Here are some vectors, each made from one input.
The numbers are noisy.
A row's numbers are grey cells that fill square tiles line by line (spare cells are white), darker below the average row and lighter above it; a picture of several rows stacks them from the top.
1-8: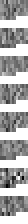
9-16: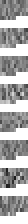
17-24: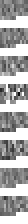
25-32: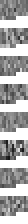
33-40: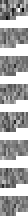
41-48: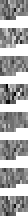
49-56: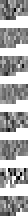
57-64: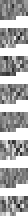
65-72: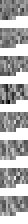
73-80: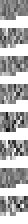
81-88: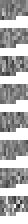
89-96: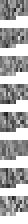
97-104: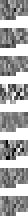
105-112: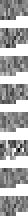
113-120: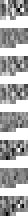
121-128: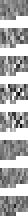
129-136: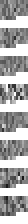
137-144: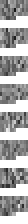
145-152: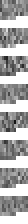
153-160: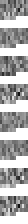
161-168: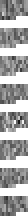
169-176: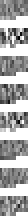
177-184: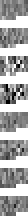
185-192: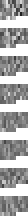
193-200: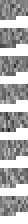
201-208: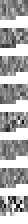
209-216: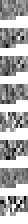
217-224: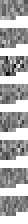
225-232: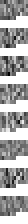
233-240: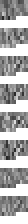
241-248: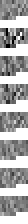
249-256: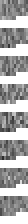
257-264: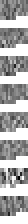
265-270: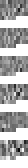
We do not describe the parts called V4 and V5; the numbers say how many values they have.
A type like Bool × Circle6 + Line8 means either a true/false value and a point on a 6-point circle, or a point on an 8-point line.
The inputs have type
Bool × List2(V4) + Line7 + Line10 × V5.
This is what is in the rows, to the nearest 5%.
About 20% of them hold a point on a 7-point line. About 45% of them hold a point on a 10-point line and a value of V5. The rest hold a true/false value, together with a list of up to two values of V4.
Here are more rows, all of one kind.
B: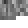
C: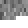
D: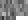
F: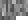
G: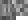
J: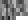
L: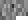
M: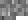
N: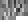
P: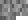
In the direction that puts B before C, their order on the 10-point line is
D, N, M, J, F, B, G, L, P, C.
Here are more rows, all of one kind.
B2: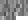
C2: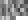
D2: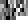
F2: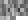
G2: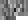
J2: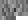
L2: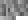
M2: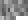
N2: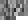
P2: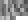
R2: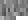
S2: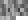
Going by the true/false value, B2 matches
D2 and L2.
